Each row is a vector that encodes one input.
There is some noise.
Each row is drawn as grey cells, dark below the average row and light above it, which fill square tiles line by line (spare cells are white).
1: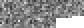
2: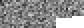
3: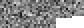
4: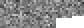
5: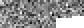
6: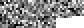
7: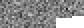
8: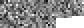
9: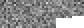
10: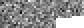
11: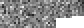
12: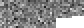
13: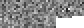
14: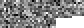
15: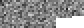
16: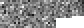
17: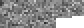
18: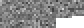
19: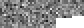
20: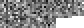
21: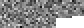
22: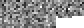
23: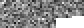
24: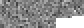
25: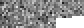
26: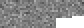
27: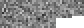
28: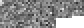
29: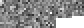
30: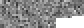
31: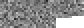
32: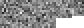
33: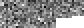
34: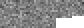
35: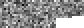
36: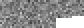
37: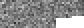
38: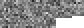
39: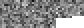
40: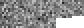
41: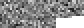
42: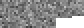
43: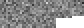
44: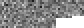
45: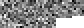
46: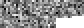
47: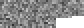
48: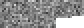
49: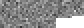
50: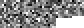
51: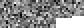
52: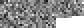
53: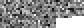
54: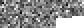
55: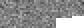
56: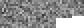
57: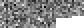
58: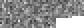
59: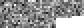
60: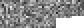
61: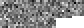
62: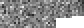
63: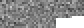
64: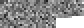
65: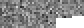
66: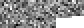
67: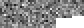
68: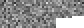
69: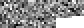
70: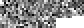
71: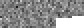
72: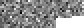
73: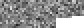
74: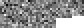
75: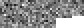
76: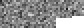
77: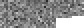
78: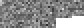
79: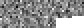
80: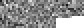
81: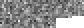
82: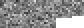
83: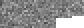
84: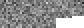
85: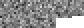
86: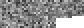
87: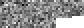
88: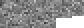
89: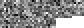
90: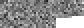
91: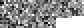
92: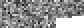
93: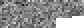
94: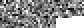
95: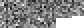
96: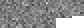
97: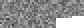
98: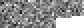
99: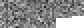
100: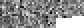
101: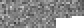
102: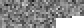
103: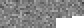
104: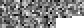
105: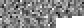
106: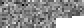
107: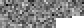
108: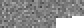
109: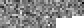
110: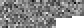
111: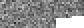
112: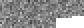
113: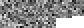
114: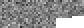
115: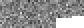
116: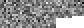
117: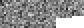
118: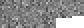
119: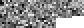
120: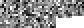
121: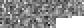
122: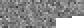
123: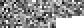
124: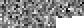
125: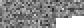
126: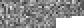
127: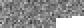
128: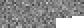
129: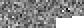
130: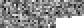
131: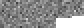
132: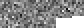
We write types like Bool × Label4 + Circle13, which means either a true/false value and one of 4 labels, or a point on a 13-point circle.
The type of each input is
Tree11.
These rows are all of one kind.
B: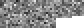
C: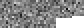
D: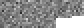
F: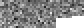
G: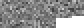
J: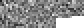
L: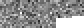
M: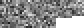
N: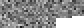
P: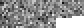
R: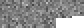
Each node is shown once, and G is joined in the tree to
J.
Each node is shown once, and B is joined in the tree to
D, J, L, M and R.
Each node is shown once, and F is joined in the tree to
L.
